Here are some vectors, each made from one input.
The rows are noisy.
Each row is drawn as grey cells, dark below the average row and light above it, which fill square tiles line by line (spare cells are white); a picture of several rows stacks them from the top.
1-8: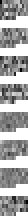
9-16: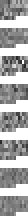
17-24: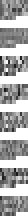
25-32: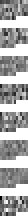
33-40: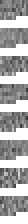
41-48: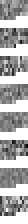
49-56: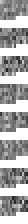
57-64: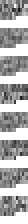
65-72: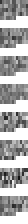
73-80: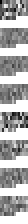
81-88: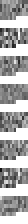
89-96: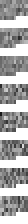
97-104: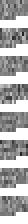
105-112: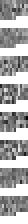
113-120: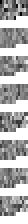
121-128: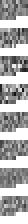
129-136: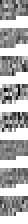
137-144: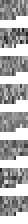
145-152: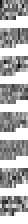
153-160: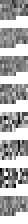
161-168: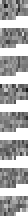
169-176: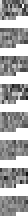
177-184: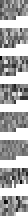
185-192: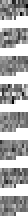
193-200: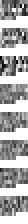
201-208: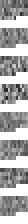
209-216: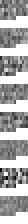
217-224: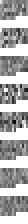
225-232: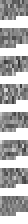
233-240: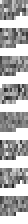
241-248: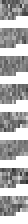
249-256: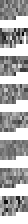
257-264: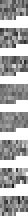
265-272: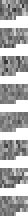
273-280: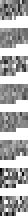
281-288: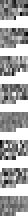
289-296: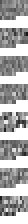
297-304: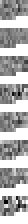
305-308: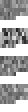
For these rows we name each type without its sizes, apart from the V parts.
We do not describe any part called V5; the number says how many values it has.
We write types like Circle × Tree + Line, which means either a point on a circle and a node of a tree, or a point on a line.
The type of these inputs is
List(Bool × V5).
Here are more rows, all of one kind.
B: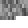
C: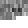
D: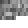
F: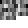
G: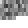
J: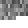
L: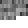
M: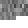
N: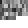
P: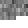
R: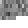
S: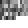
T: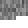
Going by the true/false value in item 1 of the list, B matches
D, J, L and T.
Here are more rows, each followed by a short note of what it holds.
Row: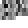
a list of three items
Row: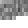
a list of two items
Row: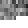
a list of two items
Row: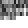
the empty list
